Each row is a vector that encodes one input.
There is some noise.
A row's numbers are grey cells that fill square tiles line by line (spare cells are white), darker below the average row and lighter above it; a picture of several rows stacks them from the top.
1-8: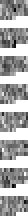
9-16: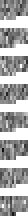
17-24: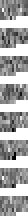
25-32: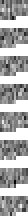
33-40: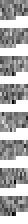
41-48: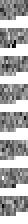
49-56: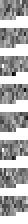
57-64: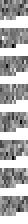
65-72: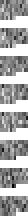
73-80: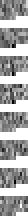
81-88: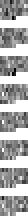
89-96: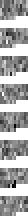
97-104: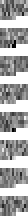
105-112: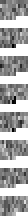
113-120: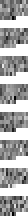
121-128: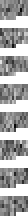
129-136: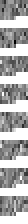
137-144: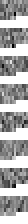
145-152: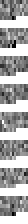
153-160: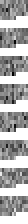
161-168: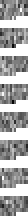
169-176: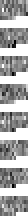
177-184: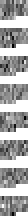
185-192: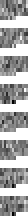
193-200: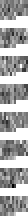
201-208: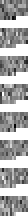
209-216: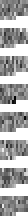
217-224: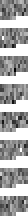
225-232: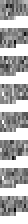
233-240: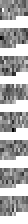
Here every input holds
a point on a 9-point line, together with a list of up to two points on an 8-point line.
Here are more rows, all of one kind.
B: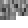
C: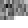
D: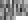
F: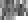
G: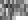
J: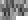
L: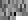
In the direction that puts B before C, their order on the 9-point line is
L, B, J, F, D, C, G.
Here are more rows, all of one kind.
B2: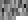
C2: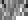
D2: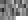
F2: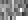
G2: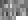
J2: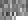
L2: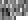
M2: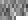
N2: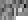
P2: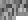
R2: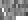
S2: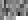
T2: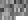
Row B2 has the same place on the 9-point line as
D2, N2, P2 and T2.
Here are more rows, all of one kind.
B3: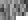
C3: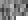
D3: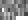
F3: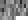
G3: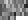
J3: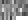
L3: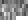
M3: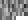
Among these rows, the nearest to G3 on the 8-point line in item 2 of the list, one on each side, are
J3 and L3.
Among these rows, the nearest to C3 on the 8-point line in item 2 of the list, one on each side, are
B3 and L3.
